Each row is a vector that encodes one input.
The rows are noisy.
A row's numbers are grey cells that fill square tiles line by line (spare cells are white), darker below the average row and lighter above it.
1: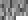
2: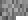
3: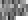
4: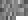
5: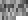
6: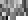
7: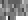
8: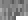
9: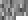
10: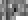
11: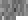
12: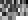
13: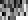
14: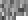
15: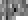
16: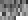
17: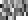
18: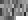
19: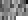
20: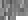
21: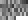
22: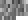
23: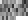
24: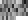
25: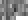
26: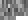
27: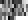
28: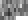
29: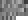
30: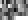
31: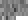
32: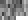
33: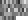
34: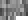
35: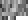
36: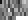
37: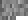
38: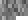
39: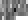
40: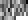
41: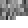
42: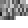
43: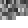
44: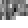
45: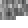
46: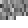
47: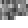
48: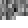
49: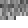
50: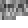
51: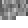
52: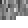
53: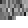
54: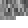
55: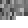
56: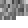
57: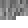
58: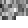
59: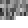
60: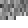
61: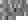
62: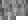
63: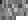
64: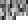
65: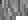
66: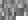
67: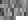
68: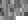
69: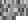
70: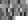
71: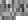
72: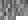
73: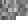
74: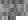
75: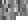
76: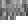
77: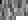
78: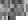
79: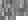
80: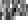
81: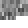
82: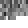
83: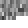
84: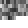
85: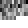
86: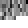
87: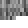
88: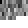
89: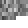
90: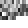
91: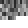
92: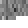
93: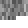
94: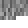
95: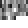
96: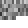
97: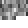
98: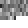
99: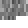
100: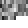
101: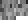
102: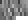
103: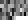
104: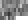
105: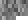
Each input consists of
either a point on a 9-point line, or a list of up to two points on a 5-point line.
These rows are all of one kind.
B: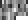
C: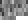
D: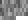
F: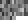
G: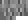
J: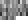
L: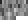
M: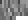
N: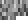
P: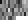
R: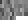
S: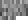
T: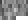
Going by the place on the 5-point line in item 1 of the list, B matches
F, G, M and N.
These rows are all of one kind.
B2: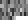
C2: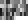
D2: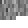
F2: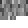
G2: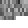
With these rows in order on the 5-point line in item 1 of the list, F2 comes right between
B2 and C2.
